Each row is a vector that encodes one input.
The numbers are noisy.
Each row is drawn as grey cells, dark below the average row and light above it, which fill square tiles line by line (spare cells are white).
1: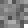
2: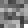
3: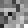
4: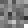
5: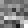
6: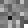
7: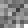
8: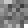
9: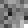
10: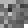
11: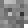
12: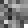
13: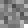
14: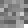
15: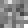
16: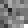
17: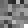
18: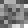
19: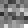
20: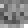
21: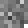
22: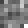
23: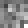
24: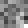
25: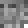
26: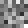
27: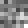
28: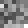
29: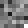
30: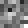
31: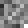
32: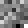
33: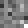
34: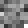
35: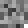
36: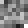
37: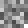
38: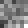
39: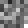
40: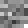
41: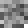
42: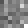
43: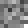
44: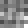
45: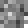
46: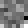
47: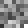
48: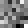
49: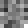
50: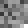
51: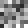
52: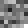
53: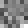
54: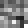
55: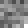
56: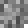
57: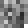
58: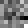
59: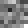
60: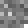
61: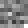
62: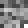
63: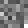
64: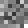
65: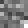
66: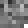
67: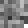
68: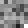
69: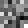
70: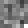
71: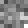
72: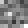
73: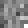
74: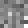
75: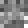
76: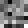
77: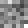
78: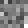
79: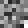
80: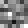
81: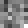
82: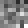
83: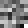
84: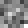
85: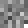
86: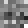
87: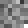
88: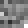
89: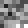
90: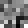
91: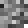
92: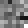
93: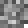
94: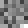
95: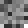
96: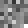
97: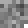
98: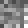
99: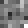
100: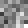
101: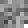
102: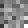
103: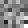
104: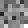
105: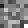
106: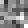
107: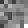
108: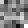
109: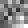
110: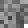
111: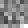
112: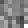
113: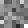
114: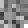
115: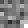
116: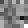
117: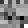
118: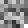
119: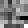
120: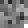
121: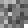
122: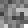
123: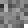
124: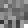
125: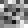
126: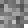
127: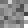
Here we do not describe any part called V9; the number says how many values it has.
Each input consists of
a value of V9, together with a list of up to three points on a 5-point line.
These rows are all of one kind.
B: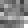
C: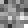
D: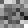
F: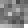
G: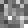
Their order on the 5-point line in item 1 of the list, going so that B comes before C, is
F, B, C, G, D.
